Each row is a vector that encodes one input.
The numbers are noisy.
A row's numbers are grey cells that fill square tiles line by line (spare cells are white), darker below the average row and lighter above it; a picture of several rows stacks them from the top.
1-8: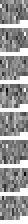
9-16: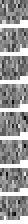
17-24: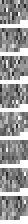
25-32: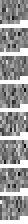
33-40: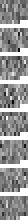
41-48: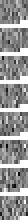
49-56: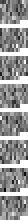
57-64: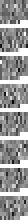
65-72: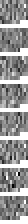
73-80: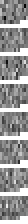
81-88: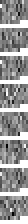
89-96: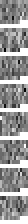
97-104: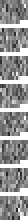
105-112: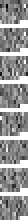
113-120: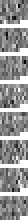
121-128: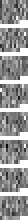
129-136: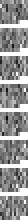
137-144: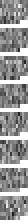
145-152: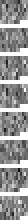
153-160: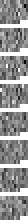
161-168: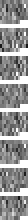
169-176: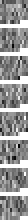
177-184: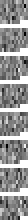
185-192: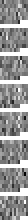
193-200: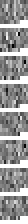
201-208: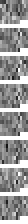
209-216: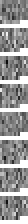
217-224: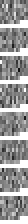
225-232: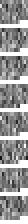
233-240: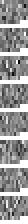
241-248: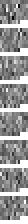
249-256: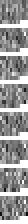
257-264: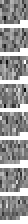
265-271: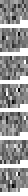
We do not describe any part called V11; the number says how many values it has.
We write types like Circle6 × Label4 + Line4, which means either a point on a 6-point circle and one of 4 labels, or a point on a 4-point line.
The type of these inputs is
Bool × Bool × Bool + Label4 + (Line8 + V11) × Tree10.
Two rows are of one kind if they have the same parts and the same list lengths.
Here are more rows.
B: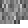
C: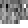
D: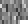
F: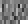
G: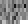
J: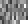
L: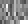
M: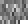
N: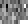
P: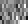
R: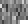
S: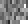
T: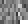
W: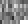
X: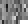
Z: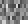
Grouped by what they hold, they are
B, F, L, M, W, Z
C, D, N, R, X
G, T
J, P, S

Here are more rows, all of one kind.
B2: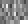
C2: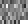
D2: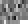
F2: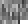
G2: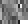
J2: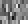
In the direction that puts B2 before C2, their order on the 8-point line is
G2, F2, J2, D2, B2, C2.
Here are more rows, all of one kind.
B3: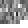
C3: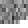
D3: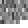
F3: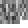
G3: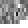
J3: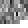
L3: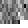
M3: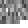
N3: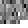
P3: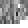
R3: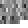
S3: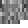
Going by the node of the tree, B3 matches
G3, J3 and P3.
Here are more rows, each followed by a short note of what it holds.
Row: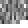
one of 4 labels
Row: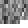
a node of a 10-node tree and a value of V11
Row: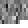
three true/false values
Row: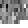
three true/false values
